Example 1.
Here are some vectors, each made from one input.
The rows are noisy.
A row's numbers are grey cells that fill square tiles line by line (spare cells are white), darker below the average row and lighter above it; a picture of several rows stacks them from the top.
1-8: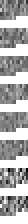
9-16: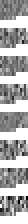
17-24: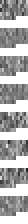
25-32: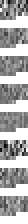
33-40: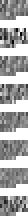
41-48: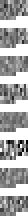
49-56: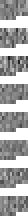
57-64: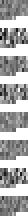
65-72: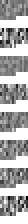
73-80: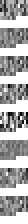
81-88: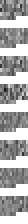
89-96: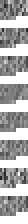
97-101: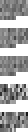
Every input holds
a node of a 16-node tree.
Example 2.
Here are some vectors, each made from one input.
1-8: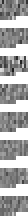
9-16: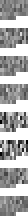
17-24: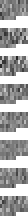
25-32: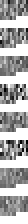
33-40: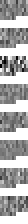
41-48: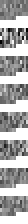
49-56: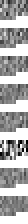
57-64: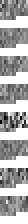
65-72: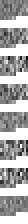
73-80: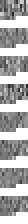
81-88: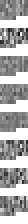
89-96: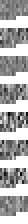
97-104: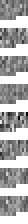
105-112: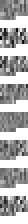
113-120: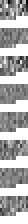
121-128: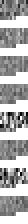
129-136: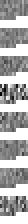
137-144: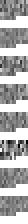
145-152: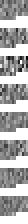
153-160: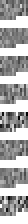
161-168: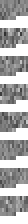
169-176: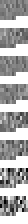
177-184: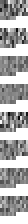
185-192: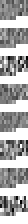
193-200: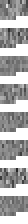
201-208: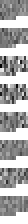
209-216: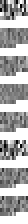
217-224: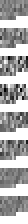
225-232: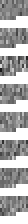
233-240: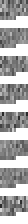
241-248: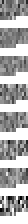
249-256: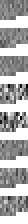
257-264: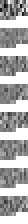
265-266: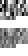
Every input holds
a node of a 19-node tree.
